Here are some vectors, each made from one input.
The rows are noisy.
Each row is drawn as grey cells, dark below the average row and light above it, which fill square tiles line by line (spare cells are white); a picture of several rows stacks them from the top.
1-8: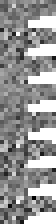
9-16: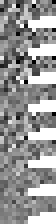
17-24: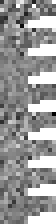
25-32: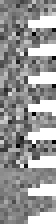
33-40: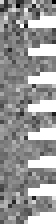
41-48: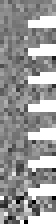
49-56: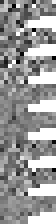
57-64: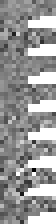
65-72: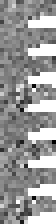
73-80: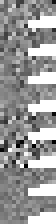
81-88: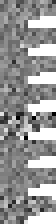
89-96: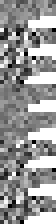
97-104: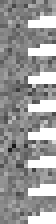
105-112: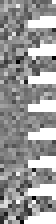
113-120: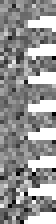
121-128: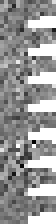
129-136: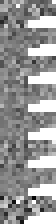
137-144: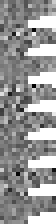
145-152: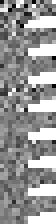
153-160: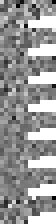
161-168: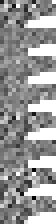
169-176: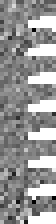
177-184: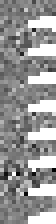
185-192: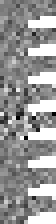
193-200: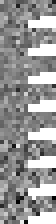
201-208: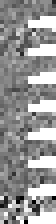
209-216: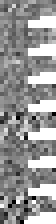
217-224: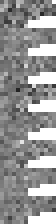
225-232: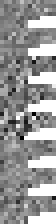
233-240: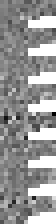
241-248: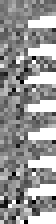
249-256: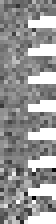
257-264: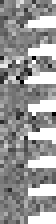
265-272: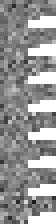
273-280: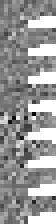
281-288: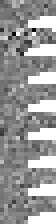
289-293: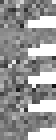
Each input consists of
a point on a 5-point circle, a node of a 13-node tree and a true/false value.
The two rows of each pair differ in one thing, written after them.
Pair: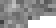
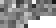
the place on the 5-point circle
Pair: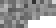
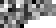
the true/false value
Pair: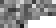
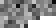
the node of the tree
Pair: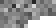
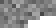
the true/false value
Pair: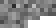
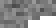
the node of the tree
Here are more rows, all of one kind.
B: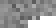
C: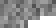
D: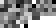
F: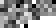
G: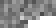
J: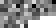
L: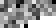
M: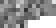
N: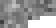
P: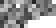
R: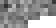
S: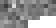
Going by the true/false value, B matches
C, L and R.
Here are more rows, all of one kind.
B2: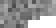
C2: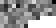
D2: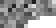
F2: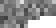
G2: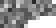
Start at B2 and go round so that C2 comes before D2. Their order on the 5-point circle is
B2, C2, F2, D2, G2.
